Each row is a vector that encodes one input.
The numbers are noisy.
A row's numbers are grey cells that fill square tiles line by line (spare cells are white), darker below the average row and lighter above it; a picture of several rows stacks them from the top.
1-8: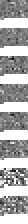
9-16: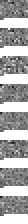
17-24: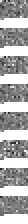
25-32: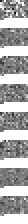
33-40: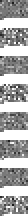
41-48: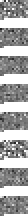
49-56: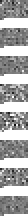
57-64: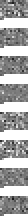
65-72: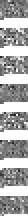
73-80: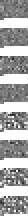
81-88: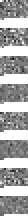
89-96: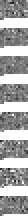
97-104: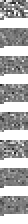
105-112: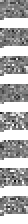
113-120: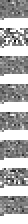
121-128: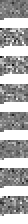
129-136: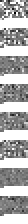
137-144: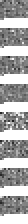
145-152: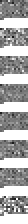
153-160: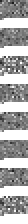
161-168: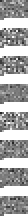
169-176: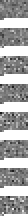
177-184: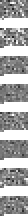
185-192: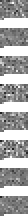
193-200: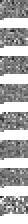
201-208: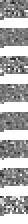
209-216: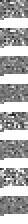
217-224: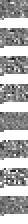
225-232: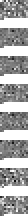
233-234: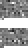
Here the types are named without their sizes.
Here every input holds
a point on a line.
